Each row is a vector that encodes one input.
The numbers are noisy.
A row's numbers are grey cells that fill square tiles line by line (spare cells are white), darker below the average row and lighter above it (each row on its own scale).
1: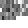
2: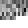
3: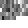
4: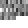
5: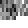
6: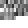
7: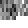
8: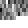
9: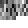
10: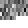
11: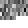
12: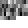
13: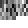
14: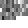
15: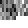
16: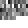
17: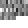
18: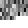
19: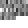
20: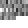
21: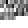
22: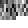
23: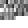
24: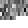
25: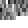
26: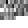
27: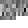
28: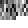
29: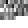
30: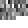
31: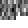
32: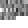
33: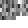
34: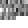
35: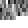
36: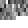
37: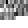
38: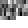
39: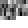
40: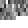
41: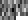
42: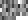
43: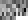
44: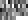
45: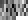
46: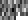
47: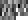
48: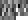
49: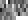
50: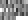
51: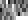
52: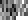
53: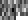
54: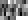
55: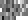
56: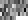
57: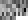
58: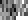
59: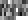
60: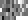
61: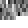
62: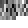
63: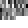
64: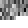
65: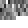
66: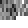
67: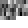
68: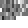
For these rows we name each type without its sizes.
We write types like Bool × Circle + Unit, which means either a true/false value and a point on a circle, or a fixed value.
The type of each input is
Bool × Line.
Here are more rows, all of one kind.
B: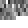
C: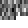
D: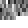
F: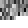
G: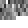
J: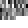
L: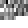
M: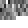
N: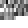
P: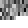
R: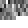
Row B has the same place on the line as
D, G, M and R.
